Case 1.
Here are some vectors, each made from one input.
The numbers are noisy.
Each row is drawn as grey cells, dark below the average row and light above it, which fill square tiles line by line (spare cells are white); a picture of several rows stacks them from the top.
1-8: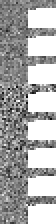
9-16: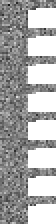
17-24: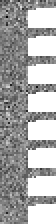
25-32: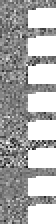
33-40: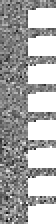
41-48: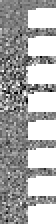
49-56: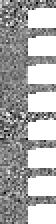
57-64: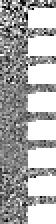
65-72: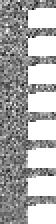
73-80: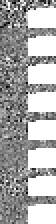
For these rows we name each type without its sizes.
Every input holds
either a point on a circle, or a label.
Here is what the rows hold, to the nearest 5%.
About 60% of them hold a point on a circle. The rest hold a label.
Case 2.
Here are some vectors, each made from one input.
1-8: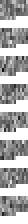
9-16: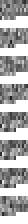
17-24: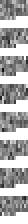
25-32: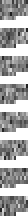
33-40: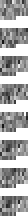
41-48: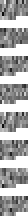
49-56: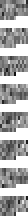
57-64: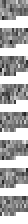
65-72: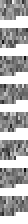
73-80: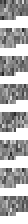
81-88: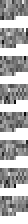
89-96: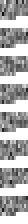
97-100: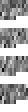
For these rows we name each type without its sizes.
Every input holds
either a point on a circle, or four true/false values.
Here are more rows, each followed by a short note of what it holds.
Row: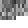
a point on a circle
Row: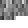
four true/false values
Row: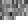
four true/false values
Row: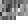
a point on a circle
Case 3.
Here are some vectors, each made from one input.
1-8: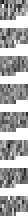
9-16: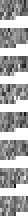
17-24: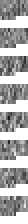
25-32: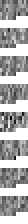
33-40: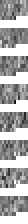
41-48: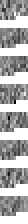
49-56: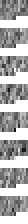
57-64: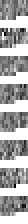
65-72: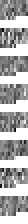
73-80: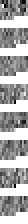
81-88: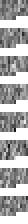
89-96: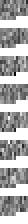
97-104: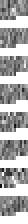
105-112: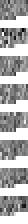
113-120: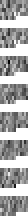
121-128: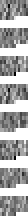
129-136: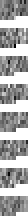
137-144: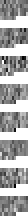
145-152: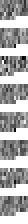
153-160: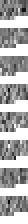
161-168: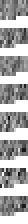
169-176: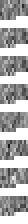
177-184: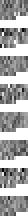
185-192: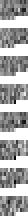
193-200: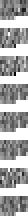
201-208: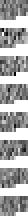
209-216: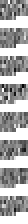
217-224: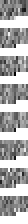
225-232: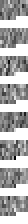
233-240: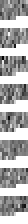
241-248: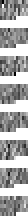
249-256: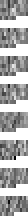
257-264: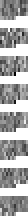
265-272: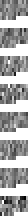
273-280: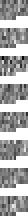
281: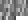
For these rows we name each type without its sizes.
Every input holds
a point on each of two lines and a true/false value.
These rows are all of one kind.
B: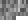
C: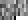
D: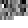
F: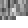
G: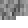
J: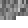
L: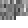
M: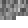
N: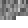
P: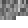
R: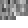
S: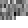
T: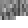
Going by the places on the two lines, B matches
J, M, N and P.
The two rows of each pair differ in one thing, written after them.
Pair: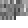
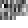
the true/false value
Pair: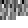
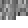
the true/false value
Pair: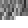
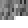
the place on one of the two lines
